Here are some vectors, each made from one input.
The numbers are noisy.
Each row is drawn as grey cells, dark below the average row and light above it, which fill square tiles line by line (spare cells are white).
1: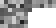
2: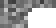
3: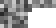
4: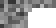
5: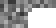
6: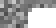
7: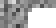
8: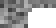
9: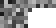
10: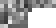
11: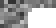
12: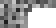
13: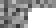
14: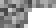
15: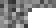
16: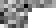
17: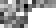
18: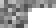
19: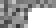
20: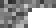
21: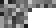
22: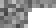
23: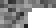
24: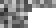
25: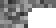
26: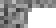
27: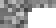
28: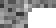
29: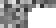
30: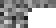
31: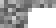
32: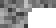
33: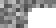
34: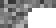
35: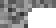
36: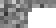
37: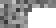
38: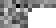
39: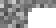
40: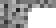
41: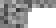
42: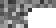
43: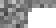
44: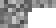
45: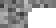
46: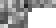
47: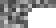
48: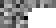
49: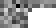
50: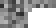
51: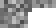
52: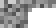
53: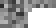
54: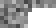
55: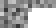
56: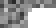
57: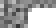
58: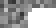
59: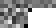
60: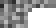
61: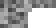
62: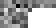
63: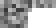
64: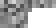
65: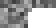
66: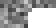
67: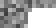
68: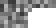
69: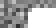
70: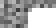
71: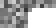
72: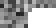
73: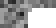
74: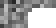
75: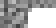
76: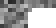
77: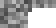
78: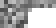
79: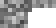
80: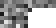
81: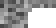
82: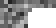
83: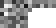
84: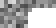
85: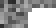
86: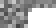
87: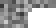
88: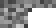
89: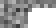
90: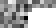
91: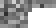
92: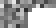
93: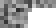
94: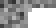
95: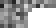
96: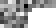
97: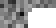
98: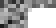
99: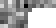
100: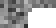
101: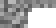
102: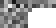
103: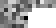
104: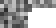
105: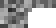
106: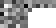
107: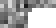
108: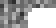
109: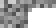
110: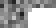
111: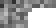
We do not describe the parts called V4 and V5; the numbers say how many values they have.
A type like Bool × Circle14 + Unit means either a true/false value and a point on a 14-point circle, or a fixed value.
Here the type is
Bool × ((Circle6 + Unit) × V4 + V5).
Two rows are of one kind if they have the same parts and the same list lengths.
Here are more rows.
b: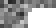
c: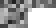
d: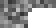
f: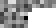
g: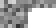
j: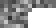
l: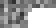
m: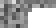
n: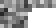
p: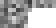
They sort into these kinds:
b, d, l, m
c, g, j, p
f, n

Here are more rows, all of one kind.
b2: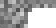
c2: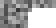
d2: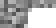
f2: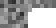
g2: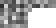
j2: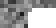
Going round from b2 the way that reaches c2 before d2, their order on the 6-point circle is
b2, g2, c2, f2, j2, d2.
